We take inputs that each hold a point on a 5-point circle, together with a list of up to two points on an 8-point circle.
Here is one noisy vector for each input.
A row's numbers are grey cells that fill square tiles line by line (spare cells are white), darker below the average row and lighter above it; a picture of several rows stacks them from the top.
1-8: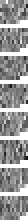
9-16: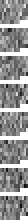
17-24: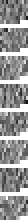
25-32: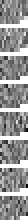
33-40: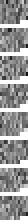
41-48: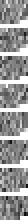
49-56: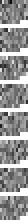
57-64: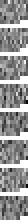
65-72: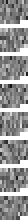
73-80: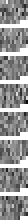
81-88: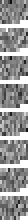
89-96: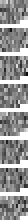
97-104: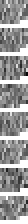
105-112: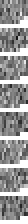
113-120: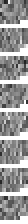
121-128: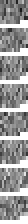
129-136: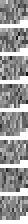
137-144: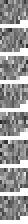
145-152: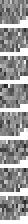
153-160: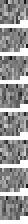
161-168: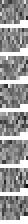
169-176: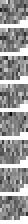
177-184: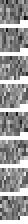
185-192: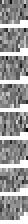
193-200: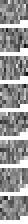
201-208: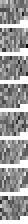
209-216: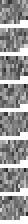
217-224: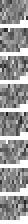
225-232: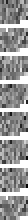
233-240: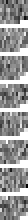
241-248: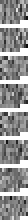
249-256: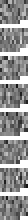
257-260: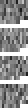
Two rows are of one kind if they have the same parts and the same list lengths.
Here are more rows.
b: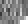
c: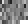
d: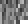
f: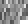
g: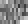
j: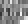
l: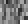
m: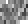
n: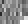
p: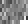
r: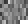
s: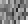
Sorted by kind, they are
b, c, d, j, l, p
f, m
g, n, r, s

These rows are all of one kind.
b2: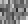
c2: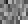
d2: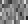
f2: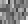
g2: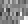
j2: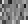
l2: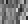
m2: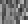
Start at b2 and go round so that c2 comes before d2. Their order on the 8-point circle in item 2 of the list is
b2, c2, j2, g2, m2, d2, l2, f2.
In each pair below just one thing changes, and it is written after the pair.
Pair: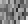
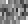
the place on the 8-point circle in item 1 of the list
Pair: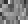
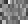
the place on the 8-point circle in item 1 of the list
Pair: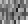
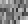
the place on the 8-point circle in item 1 of the list
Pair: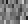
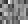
the place on the 5-point circle
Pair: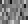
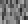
the place on the 5-point circle
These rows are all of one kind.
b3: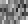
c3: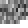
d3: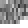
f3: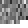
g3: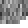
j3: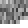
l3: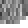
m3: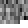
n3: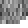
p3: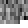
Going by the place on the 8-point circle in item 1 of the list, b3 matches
c3, g3 and n3.
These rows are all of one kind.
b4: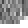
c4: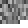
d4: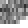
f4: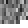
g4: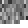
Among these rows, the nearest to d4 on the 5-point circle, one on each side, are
b4 and g4.
